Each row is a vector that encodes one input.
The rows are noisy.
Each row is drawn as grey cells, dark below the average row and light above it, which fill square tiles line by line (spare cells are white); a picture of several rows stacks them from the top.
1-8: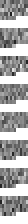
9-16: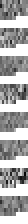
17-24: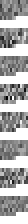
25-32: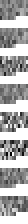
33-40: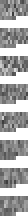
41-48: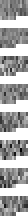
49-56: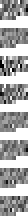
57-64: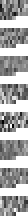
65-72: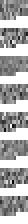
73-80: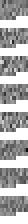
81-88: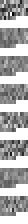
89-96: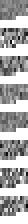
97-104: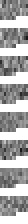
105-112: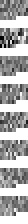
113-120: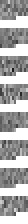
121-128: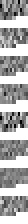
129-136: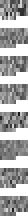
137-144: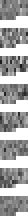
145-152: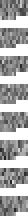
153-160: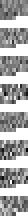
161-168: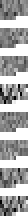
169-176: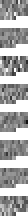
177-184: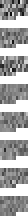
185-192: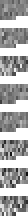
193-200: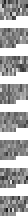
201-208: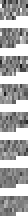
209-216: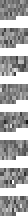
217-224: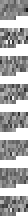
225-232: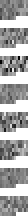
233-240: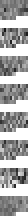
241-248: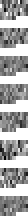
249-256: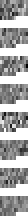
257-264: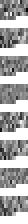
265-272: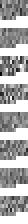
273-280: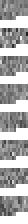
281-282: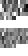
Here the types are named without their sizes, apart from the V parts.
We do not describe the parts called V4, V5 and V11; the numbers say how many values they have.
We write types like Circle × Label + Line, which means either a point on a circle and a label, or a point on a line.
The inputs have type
Bool × Label × Line × V4 × V5 + V11.
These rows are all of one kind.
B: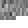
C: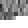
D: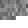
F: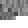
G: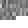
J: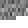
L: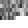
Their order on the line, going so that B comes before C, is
F, D, J, L, G, B, C.
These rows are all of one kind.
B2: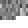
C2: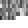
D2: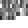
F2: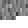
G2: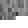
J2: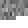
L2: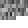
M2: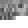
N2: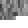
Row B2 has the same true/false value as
J2, L2 and M2.
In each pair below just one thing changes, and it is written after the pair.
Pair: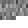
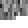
the true/false value
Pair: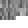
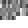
the value of V5
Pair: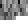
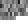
the true/false value
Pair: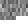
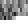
the true/false value
